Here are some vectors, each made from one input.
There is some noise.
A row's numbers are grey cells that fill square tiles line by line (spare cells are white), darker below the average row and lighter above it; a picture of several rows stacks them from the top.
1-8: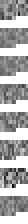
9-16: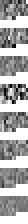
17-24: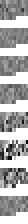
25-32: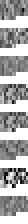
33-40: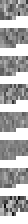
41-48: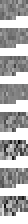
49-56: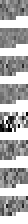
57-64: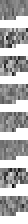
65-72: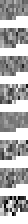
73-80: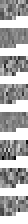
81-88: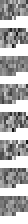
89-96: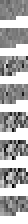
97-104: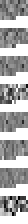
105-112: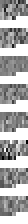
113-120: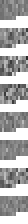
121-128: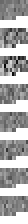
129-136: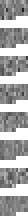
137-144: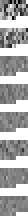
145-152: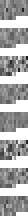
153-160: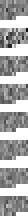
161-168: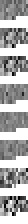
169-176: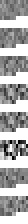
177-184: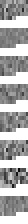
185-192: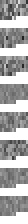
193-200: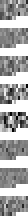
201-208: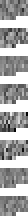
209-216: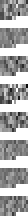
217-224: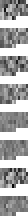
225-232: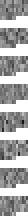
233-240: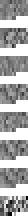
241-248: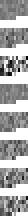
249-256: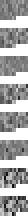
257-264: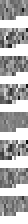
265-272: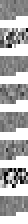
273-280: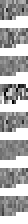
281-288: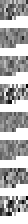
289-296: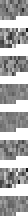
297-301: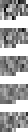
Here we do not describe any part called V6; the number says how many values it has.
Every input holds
a list of up to two items, each a true/false value and a value of V6.
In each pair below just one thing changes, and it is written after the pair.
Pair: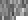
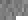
the value of V6 in item 2 of the list
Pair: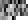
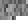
the value of V6 in item 2 of the list
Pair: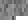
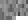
the value of V6 in item 1 of the list
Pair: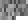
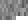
the value of V6 in item 2 of the list
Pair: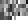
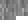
the true/false value in item 1 of the list
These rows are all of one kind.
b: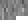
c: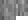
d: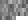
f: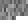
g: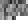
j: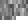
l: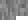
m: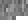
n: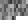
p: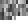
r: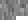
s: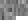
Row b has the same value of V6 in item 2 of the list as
f and r.
